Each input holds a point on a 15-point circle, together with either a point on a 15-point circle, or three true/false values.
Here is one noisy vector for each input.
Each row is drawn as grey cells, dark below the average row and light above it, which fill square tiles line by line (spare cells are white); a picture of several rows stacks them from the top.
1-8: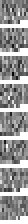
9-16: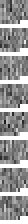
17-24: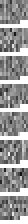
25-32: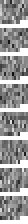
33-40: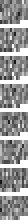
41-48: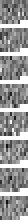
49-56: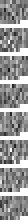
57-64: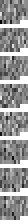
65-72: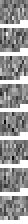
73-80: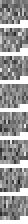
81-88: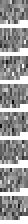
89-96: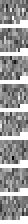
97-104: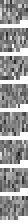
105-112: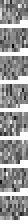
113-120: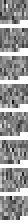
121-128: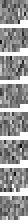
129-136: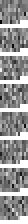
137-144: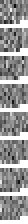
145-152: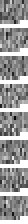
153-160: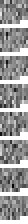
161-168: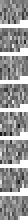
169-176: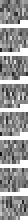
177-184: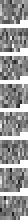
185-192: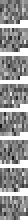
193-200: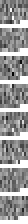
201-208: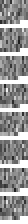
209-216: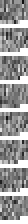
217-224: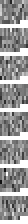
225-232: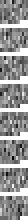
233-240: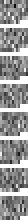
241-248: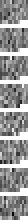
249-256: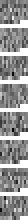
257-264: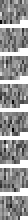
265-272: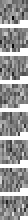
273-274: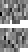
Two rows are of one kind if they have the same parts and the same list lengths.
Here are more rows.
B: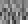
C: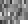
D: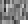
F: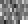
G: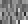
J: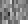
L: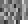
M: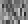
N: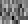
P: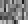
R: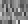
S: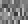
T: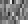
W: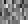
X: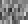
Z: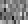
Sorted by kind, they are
B, D, J, N, P, T, W, X, Z
C, F, G, L, M, R, S

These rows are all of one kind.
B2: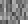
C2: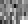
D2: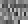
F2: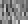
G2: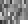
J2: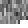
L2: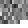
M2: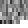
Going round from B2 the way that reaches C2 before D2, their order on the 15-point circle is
B2, J2, G2, L2, C2, D2, M2, F2.
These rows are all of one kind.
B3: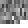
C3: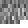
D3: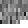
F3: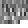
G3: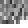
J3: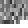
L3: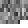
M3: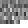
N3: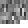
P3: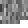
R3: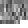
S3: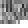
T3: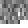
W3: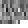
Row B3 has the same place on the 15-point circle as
G3, J3, N3 and R3.
